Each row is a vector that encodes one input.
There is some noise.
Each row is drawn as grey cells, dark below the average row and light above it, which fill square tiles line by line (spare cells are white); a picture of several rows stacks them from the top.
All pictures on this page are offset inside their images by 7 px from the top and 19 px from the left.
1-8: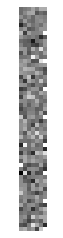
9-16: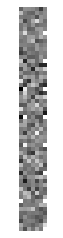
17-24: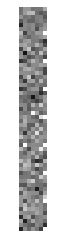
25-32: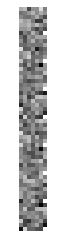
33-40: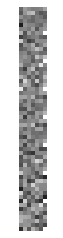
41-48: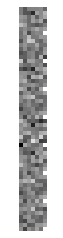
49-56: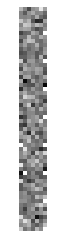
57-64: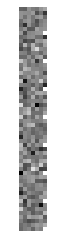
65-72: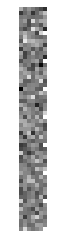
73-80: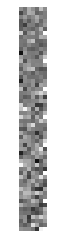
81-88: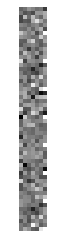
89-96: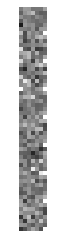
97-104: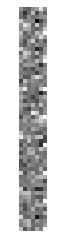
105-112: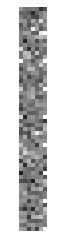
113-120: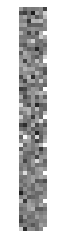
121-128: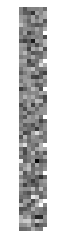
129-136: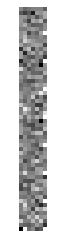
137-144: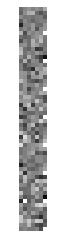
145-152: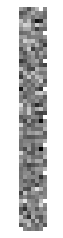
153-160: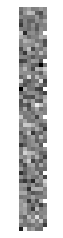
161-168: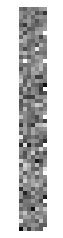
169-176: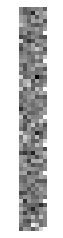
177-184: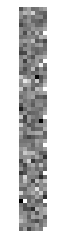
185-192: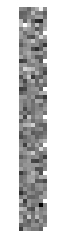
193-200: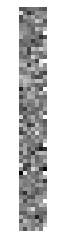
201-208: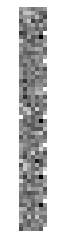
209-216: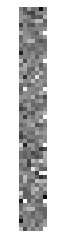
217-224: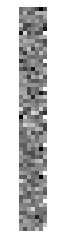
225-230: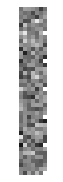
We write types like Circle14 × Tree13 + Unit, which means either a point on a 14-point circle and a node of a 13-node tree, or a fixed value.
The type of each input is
(Label5 + Line11) × Line11.
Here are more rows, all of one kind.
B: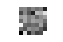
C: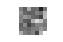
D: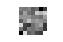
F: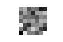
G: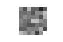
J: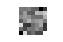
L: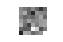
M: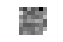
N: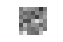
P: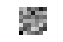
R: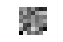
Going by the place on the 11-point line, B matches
D, F and J.
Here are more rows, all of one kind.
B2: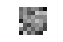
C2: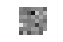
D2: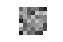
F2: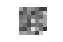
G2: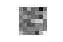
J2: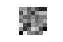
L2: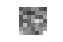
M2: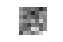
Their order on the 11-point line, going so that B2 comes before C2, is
J2, B2, D2, C2, M2, L2, G2, F2.
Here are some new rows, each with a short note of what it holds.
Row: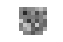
a point on each of two 11-point lines
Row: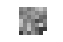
a point on each of two 11-point lines
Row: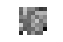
one of 5 labels and a point on an 11-point line
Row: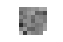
a point on each of two 11-point lines
